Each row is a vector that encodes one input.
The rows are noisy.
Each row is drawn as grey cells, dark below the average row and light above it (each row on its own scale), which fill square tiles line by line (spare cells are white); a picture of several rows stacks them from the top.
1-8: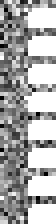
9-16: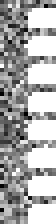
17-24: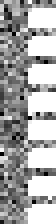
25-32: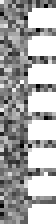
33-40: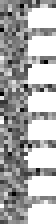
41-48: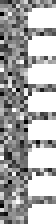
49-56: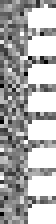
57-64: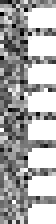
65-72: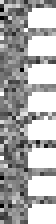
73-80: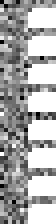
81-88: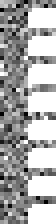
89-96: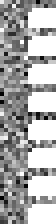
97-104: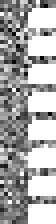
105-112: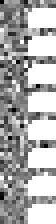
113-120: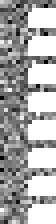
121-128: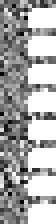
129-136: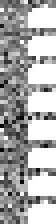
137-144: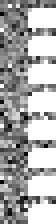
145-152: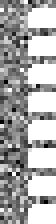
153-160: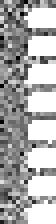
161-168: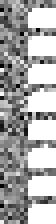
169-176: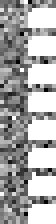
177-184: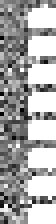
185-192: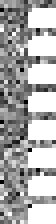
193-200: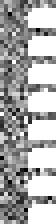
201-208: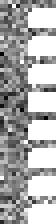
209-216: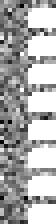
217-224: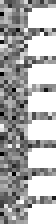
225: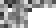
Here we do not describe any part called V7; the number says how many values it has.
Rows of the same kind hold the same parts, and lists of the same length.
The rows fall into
2 kinds.
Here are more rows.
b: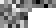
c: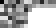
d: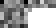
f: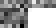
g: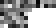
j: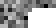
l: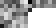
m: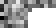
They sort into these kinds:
b, d, f, g, j, m
c, l

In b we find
a point on a 5-point line, a point on a 6-point line and four true/false values.
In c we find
a point on a 5-point line, four true/false values and a value of V7.
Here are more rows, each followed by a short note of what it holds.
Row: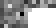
a point on a 5-point line, a point on a 6-point line and four true/false values
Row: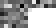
a point on a 5-point line, a point on a 6-point line and four true/false values
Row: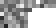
a point on a 5-point line, four true/false values and a value of V7
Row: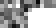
a point on a 5-point line, a point on a 6-point line and four true/false values
